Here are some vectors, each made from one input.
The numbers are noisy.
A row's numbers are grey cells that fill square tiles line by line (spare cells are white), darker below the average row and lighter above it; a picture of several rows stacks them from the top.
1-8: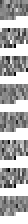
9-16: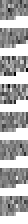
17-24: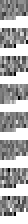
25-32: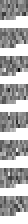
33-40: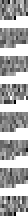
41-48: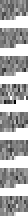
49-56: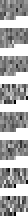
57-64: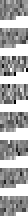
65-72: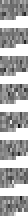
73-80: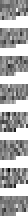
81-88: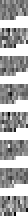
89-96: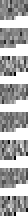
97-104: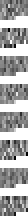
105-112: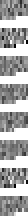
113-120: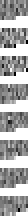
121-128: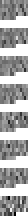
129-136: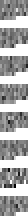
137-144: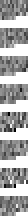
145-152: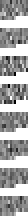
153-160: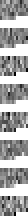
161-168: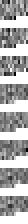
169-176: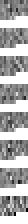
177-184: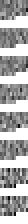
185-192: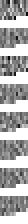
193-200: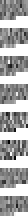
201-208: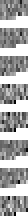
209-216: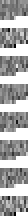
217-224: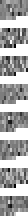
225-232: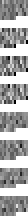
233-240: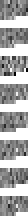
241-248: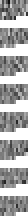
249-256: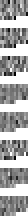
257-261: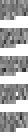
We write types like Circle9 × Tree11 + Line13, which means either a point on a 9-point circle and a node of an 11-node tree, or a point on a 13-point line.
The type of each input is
Bool × Bool × Bool × Bool × Line10 + Circle13.
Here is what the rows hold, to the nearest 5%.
About 25% of them hold a point on a 13-point circle. The rest hold a point on a 10-point line and four true/false values.
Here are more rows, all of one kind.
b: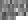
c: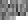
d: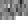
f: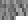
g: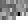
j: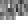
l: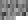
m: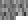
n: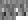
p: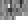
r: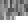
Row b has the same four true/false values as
f, m and n.
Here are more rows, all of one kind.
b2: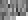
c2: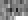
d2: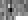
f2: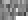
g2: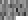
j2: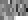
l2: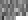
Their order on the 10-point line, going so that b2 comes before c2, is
g2, l2, b2, f2, j2, d2, c2.
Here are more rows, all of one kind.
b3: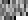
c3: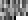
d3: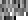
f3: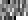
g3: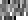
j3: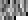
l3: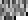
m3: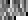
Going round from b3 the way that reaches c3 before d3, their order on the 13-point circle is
b3, j3, m3, c3, f3, g3, d3, l3.
